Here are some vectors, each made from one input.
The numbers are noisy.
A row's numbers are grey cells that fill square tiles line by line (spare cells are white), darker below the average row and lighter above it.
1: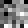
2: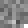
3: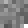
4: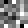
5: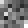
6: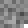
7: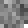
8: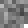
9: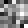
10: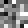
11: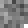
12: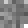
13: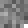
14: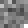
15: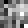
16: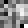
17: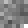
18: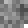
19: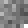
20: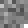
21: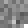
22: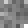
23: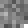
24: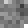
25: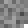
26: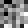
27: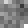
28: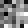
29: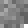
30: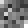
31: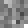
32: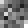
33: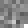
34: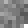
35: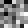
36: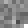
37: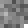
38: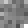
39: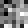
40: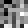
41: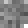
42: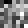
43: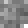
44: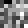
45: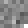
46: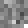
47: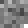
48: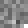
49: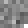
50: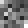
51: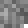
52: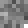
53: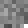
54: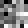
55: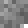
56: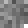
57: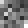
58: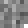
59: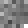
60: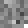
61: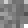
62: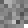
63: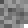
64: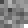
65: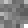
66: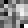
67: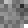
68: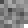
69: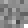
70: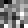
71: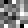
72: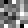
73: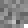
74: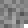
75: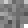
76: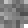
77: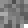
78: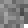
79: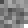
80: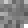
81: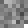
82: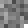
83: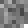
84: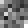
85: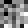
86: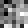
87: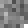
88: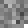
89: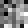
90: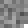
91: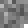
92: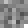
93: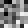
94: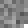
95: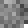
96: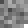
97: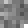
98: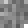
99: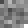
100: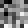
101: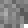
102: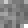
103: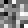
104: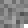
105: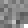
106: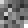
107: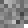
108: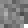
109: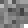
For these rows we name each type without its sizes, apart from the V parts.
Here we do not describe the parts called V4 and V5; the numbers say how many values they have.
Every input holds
either a value of V4 and a value of V5, or a list of points on a line.
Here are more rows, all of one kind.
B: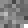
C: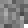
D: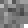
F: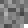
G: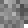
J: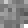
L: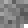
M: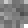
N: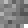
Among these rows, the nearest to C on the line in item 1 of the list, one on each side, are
B and F.
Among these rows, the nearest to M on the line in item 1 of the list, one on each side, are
G and J.
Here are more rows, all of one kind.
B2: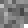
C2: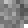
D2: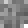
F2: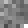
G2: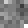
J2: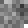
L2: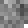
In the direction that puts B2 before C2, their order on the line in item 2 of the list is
F2, G2, J2, B2, L2, C2, D2.
